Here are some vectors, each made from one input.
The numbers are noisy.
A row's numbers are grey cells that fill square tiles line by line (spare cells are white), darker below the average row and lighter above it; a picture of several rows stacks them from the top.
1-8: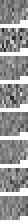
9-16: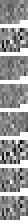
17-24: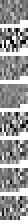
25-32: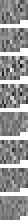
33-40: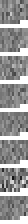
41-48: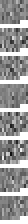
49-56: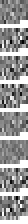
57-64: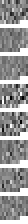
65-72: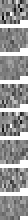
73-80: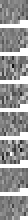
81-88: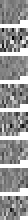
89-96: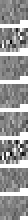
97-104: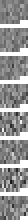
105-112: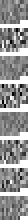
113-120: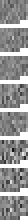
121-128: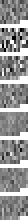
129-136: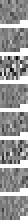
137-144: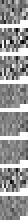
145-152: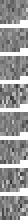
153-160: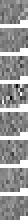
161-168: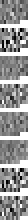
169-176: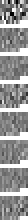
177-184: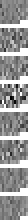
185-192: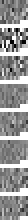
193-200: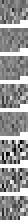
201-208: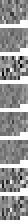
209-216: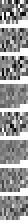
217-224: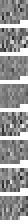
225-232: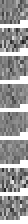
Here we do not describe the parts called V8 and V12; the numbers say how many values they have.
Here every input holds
a true/false value, together with either a point on a 7-point line and a value of V8, or a value of V12.
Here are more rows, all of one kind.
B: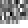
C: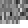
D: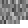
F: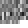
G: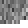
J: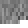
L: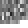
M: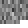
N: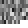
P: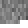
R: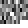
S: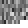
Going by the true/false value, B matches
G, L, N and S.
